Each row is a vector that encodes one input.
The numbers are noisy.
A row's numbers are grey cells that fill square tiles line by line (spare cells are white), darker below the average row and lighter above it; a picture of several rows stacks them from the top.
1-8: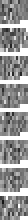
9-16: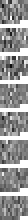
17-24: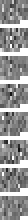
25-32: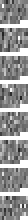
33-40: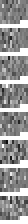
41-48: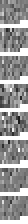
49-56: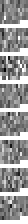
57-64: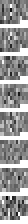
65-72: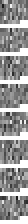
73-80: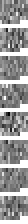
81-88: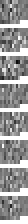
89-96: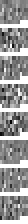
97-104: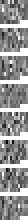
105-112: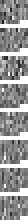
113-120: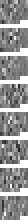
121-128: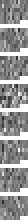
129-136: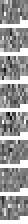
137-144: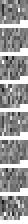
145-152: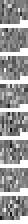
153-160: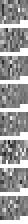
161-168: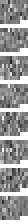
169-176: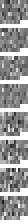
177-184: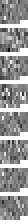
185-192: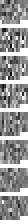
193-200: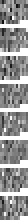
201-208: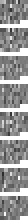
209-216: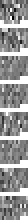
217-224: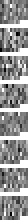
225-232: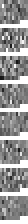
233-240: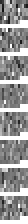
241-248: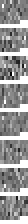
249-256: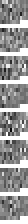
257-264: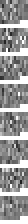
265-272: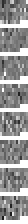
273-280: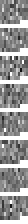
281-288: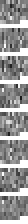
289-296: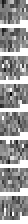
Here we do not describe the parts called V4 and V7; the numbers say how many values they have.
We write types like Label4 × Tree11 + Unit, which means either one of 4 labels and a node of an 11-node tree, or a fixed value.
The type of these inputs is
(Bool × Bool × Bool × Bool + Label11 × (Tree12 + Unit)) × V4 + V7.
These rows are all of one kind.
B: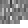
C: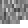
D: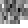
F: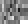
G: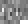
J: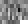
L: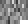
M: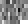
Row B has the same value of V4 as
C and G.
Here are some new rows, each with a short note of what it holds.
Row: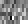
a value of V7
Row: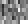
four true/false values and a value of V4
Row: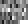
a value of V7
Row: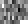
one of 11 labels and a value of V4
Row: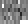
one of 11 labels and a value of V4
